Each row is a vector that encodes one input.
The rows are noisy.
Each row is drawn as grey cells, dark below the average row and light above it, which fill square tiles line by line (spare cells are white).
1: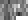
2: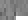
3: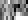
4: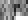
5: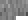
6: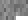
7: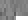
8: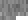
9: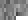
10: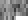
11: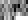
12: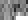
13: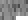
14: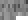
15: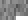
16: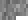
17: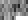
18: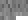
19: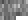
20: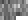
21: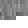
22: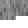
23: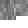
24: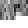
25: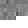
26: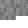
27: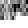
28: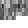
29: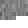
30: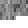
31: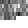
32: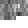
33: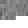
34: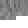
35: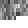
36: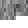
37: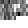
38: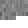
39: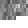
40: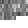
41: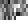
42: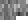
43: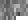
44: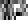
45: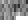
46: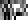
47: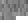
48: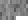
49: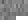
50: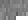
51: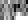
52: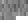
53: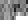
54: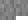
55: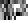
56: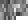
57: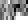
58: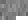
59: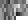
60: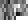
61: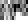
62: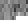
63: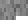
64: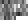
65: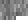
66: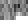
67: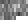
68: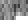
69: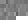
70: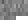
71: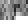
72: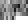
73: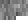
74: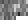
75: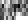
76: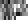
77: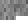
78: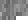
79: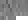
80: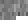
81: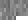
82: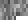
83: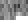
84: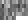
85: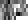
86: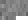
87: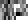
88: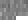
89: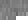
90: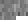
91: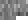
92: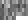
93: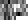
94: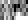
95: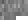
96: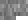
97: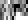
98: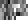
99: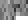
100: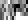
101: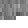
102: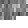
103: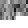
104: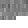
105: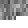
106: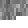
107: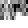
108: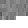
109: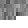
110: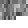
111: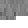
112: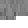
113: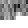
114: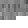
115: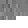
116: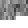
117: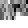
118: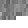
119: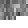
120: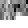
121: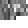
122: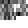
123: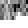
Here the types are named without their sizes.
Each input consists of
either a fixed value, or a label and a true/false value.
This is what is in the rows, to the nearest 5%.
About 5% of them hold a fixed value. The rest hold a label and a true/false value.
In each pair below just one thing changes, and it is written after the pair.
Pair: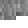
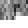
the label
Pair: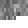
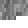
the label
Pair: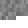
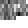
the true/false value
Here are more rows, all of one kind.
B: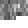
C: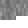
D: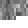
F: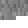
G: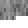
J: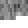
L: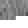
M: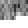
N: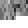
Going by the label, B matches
C, D and F.
